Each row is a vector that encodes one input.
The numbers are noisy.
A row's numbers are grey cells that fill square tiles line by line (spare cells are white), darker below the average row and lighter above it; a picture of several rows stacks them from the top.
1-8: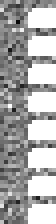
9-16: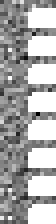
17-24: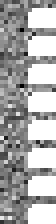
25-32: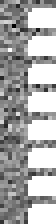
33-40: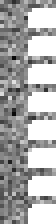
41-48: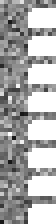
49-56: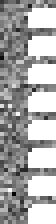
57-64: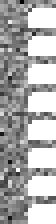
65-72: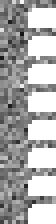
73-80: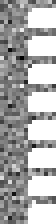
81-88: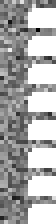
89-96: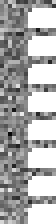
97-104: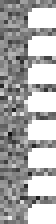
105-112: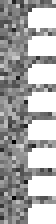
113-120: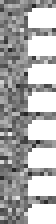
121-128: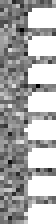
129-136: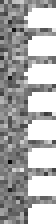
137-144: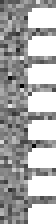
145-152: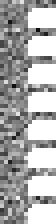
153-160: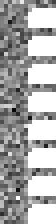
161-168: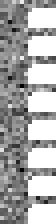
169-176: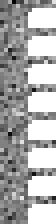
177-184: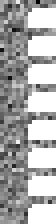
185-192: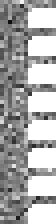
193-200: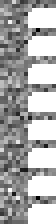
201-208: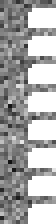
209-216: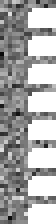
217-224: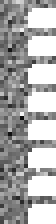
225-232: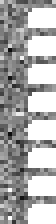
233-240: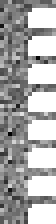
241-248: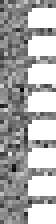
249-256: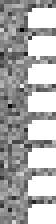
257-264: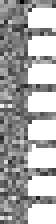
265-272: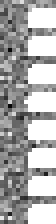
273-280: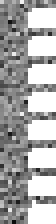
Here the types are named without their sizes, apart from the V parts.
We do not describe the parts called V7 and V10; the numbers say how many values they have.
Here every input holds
a point on a circle, a node of a tree, a true/false value, a value of V7 and a value of V10.
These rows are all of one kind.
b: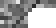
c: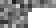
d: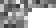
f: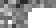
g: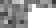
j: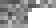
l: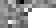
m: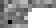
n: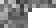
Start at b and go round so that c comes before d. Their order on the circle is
b, f, l, n, c, j, m, g, d.
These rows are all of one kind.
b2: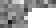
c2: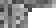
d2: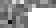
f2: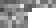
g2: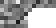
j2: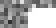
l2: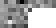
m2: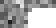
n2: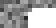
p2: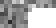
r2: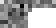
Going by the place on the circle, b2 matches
d2, j2, m2 and p2.
